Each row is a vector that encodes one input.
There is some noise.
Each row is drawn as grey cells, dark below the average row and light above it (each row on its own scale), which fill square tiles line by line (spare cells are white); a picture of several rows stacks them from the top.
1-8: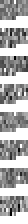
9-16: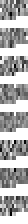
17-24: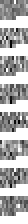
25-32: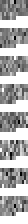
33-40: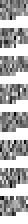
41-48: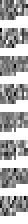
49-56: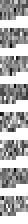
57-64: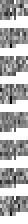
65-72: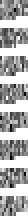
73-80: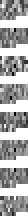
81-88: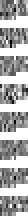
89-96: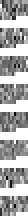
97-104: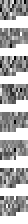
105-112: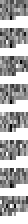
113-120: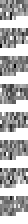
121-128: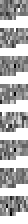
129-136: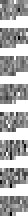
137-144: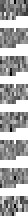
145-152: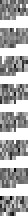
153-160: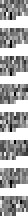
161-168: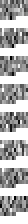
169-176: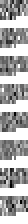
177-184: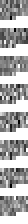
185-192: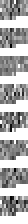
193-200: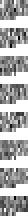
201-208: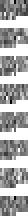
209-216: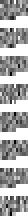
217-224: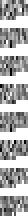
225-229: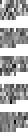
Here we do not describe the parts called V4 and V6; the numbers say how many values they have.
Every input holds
either one of 8 labels, a point on a 9-point line, four true/false values and a value of V6, or a value of V4.
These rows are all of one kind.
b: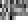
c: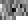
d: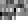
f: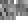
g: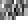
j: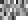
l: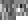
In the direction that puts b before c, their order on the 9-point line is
f, b, l, d, g, c, j.
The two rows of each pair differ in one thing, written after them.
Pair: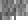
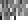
one of the four true/false values
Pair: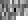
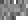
the label
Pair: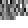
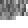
the value of V6
